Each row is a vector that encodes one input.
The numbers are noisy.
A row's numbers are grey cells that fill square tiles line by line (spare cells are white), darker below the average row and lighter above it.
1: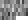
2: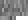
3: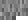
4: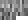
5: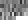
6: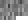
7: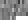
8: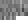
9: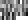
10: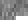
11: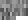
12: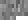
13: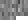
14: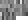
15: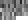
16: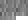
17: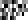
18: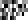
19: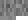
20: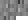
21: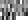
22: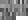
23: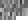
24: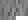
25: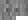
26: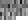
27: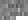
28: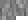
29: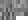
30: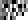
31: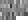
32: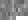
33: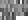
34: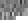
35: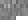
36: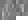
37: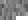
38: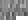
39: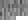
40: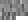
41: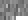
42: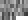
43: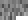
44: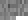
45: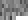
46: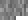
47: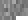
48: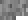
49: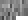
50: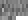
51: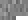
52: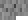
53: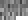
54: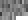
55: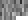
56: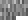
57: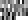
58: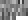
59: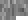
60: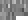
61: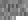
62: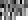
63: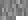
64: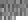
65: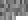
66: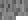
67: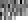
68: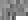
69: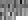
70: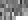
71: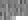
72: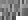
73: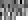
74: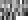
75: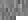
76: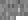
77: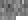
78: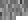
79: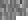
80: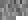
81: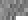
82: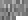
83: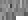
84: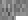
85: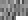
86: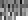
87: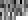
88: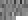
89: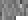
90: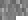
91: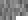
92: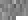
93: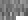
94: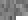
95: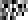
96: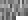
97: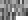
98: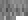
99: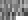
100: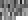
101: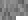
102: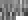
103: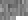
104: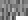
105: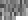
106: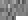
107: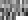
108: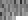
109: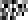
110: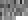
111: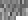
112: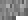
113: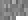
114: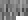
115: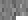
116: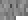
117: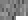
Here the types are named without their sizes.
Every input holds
either a fixed value, or a node of each of two trees.
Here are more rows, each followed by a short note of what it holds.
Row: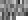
a node of each of two trees
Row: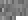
a node of each of two trees
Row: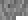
a node of each of two trees
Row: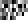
a fixed value
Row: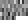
a node of each of two trees
